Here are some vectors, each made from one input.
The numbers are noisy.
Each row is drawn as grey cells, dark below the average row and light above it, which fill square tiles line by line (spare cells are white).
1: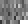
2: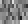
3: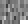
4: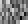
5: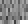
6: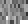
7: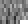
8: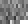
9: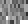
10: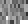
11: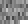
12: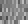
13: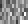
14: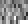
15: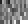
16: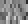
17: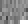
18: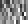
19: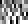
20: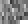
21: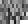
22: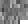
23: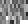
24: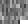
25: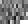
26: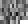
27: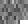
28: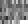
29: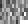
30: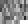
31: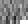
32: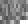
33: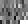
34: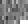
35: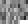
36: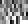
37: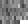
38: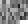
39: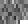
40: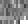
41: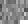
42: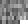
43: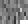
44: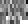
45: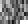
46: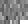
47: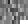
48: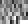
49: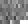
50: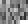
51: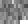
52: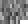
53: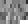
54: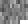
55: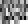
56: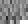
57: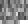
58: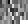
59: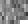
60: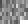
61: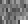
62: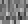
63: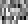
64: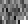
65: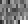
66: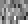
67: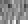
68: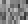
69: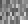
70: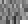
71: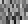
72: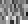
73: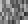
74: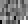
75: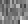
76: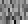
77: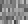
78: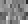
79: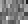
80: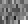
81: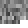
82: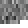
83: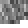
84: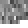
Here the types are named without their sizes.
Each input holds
either two labels, or a point on a line.
